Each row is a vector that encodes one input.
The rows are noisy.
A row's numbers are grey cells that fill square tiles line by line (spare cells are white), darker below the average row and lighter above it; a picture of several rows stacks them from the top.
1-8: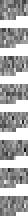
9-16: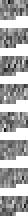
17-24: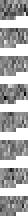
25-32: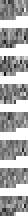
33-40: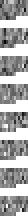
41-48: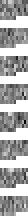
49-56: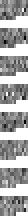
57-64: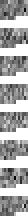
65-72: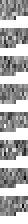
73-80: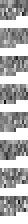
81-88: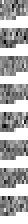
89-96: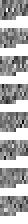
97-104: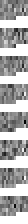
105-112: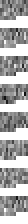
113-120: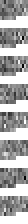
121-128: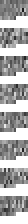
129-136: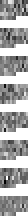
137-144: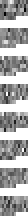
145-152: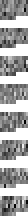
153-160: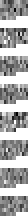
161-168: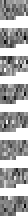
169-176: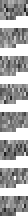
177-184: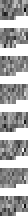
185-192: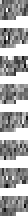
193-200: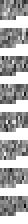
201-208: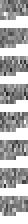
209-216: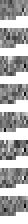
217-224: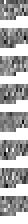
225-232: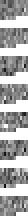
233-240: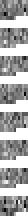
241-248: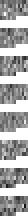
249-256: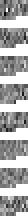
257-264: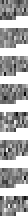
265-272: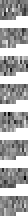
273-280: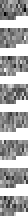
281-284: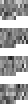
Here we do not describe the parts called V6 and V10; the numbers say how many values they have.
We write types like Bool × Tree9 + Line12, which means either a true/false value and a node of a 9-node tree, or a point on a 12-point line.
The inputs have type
(Line8 + Line11) × V6 × V10.
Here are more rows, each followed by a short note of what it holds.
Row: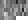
a point on an 8-point line, a value of V6 and a value of V10
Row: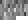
a point on an 8-point line, a value of V6 and a value of V10
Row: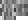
a point on an 11-point line, a value of V6 and a value of V10
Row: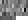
a point on an 11-point line, a value of V6 and a value of V10
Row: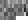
a point on an 11-point line, a value of V6 and a value of V10
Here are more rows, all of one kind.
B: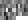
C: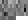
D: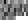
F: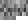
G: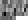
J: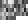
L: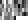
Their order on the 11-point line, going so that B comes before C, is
B, G, C, D, J, F, L.
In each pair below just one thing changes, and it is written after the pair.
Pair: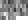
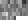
the value of V6
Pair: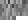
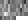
the value of V10
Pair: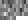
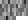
the value of V10
